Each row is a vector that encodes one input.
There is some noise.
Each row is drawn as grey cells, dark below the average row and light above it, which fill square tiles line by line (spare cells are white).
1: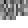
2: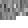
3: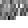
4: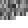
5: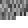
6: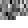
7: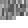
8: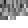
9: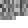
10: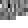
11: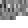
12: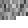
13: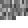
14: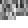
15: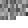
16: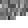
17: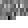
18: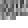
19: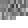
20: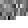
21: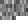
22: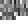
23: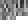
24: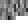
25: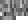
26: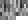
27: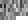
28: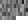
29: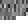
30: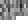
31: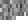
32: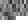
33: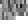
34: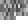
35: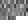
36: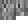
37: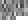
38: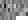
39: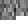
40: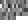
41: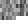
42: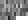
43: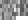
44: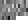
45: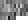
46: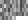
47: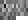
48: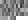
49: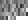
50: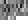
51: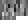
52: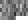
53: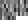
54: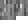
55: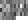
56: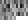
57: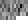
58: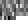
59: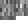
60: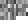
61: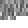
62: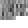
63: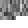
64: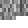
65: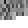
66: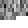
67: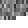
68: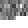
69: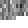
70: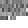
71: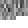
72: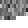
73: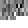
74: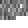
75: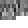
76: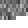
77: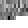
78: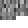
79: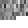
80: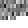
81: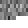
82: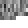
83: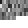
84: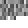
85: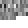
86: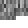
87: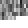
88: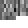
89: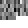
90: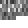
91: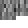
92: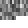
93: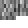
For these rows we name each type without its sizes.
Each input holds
a true/false value, together with either a point on a circle, or a point on a line.
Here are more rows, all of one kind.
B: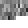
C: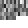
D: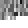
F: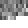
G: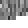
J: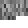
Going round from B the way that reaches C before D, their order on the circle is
B, J, C, F, D, G.
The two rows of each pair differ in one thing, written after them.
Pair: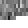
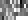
the true/false value
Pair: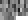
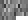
the place on the circle
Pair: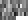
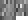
the place on the circle
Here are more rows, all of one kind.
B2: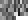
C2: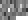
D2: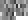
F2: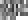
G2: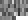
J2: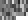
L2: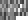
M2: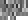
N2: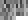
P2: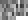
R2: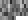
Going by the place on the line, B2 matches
F2 and R2.
